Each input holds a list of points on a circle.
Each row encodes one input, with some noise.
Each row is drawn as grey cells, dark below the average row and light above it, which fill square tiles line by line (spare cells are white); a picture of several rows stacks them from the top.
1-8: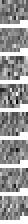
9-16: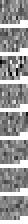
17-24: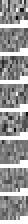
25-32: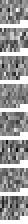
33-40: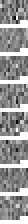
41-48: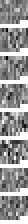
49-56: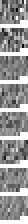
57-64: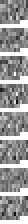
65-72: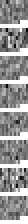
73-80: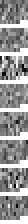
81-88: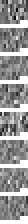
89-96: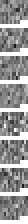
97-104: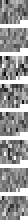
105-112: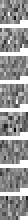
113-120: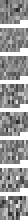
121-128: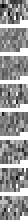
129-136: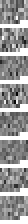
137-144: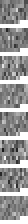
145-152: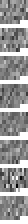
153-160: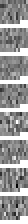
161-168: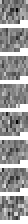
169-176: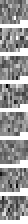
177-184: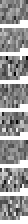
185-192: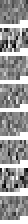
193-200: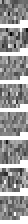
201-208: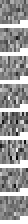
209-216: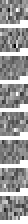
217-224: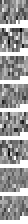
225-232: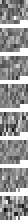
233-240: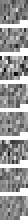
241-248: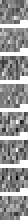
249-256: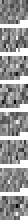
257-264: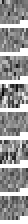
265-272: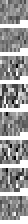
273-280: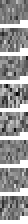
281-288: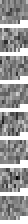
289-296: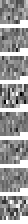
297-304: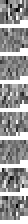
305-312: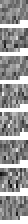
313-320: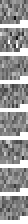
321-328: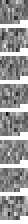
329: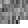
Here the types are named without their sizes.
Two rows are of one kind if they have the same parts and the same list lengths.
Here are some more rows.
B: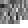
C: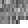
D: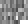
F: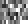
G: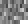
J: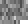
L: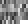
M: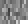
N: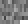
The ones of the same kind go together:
B, G, J, M, N
C, D
F, L

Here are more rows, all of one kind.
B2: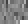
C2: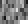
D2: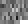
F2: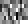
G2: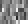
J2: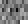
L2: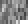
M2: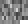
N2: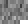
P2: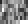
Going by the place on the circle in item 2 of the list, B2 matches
D2, F2, J2 and N2.
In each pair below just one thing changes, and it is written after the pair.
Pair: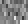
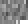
the place on the circle in item 2 of the list
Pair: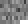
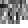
the place on the circle in item 2 of the list
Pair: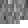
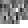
the place on the circle in item 1 of the list
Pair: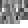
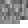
the place on the circle in item 2 of the list
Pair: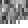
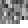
the place on the circle in item 1 of the list
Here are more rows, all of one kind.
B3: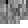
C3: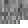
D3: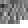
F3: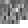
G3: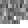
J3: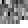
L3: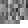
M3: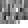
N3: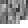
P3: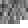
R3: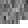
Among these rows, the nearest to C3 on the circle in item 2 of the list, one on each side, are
M3 and R3.
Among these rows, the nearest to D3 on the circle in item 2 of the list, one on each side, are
B3 and L3.
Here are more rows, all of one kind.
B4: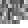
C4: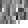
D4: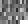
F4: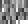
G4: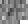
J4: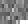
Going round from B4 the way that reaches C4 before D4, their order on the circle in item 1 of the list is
B4, F4, C4, D4, J4, G4.
